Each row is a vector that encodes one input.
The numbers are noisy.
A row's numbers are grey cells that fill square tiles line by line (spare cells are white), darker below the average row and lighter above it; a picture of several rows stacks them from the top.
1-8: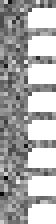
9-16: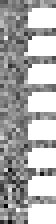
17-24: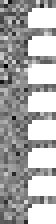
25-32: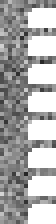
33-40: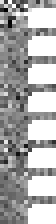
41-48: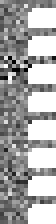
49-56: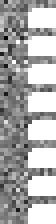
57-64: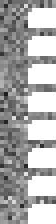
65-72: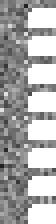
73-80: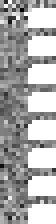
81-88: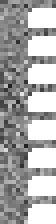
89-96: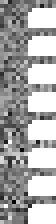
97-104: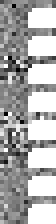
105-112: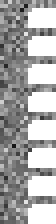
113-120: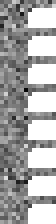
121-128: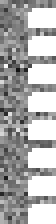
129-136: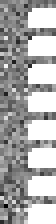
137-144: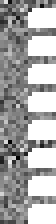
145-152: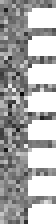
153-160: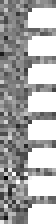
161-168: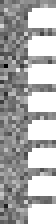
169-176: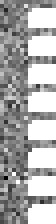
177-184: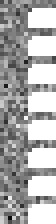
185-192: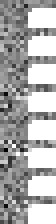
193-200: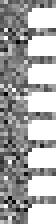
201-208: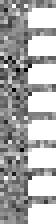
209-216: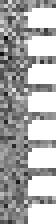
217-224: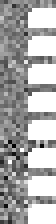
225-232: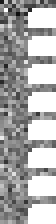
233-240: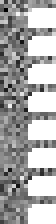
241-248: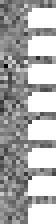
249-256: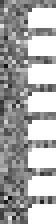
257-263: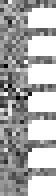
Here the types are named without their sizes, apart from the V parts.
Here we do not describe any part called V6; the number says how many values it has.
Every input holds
a list of items, each a label and a value of V6.
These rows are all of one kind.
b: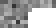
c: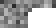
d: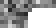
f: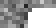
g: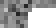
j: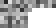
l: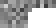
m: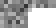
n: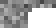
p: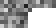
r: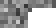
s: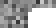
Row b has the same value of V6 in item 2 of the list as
d, f and s.
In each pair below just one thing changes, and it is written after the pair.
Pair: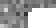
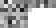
the label in item 2 of the list
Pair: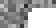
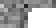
the value of V6 in item 2 of the list
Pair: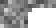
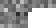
the value of V6 in item 2 of the list
